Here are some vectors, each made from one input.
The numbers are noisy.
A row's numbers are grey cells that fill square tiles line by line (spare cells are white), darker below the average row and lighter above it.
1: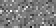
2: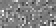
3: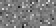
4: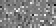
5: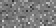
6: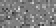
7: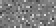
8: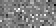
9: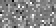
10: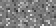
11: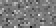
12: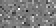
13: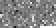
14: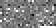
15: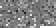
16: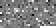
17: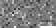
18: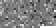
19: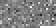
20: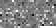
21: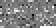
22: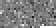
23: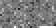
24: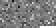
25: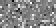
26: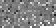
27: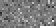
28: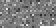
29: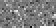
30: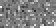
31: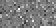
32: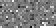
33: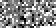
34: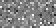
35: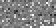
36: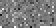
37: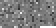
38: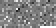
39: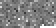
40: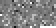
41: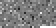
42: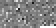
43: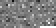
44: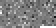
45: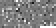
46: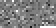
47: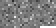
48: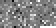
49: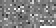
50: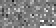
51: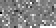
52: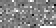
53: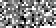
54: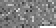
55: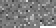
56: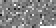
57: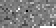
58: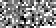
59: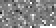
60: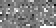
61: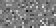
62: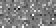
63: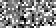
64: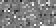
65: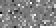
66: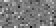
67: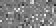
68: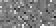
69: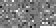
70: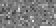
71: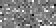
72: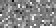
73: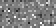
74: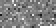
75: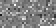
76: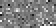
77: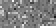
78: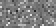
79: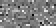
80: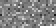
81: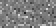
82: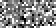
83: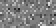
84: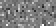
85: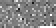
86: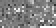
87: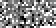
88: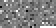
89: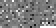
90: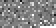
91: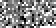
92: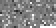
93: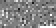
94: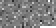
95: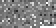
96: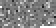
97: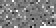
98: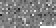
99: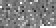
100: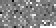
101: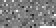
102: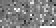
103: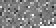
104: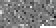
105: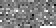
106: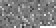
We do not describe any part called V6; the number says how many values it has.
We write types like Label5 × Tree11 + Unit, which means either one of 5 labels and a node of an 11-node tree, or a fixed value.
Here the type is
Bool × Tree9 × V6 + Unit.
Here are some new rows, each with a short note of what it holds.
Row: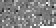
a node of a 9-node tree, a true/false value and a value of V6
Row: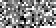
a fixed value
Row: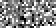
a fixed value
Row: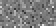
a node of a 9-node tree, a true/false value and a value of V6
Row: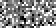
a fixed value
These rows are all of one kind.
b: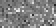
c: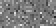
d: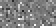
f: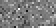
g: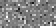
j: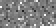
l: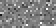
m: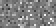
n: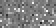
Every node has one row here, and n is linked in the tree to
c, j and l.
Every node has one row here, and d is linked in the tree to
b.
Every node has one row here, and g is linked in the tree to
c.
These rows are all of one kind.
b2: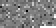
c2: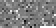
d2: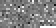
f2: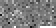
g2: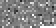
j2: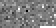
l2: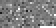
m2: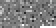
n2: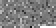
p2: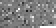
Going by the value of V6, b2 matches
c2, j2, l2 and p2.
